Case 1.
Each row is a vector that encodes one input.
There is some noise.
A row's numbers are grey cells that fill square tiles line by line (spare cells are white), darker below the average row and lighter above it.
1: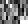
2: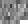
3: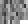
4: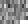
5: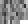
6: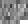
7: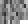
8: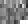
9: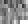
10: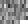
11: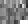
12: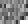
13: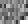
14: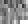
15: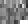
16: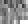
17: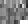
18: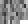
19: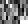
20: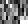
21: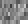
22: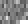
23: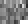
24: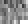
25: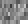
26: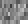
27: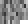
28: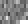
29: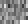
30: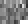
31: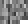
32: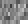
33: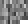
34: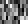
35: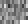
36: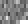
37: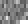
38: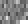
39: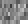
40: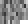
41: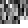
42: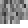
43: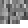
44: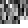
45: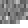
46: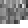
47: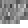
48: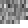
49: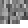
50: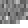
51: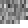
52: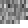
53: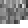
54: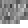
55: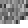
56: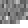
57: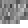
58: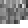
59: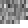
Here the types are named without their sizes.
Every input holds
either a fixed value, or three true/false values.
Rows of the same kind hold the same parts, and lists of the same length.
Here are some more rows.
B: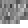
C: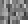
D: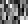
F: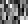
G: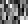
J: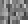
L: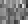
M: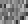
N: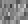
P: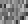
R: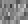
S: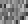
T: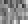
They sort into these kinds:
B, C, J, L, M, N, P, R, S, T
D, F, G

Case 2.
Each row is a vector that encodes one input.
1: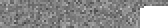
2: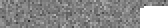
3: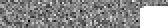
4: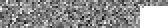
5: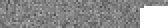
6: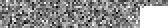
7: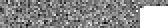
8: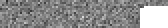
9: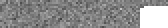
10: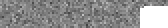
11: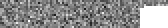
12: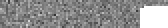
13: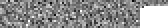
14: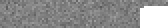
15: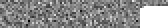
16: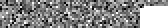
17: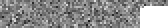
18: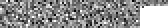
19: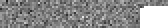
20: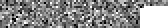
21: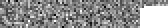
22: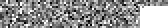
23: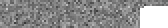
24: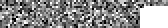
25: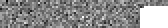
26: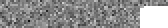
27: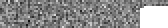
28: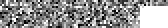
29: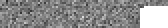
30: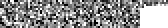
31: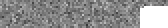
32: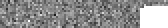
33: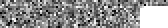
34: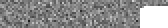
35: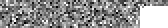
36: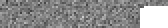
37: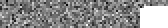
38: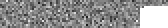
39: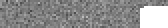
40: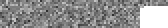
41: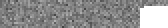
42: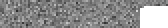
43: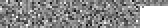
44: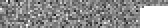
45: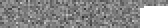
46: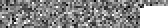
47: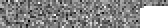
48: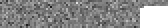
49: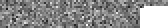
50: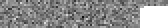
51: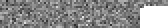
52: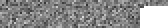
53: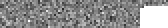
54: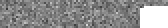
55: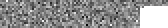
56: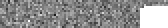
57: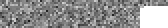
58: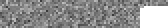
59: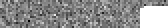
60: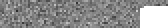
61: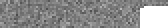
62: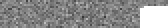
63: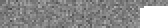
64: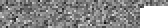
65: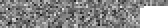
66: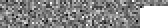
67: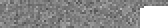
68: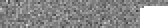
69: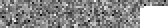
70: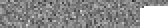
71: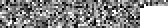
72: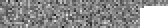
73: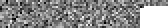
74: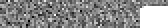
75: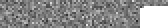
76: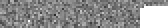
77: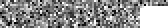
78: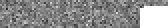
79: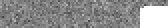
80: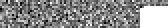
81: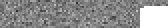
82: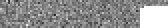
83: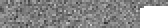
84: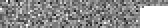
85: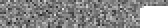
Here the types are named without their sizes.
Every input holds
a point on a line.
